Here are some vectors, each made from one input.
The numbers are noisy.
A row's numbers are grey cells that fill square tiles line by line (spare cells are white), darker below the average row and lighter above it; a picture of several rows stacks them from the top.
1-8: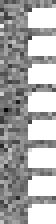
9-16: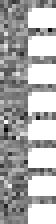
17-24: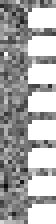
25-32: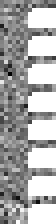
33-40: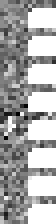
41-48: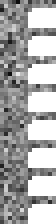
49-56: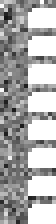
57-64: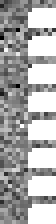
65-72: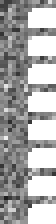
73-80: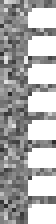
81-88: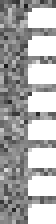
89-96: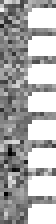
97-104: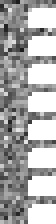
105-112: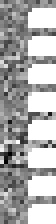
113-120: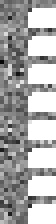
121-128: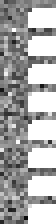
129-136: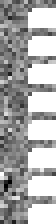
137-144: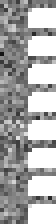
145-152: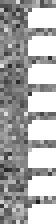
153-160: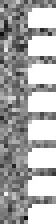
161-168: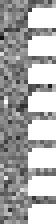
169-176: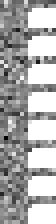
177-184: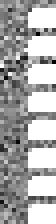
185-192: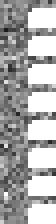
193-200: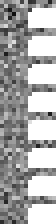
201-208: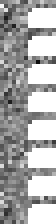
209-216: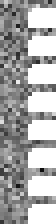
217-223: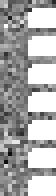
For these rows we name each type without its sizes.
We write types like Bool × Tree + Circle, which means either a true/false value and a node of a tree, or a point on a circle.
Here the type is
(Bool × Bool × Bool + Line) × Label.
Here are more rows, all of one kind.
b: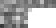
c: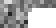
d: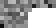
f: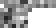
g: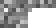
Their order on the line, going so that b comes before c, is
b, g, d, f, c.
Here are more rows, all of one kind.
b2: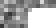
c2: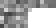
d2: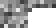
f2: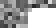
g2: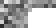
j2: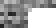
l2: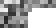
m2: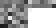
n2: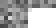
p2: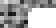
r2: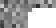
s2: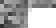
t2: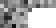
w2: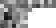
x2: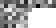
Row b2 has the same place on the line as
c2, g2, l2 and s2.
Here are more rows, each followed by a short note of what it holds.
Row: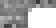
a label and three true/false values
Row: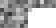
a label and a point on a line
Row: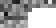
a label and three true/false values
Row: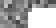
a label and three true/false values
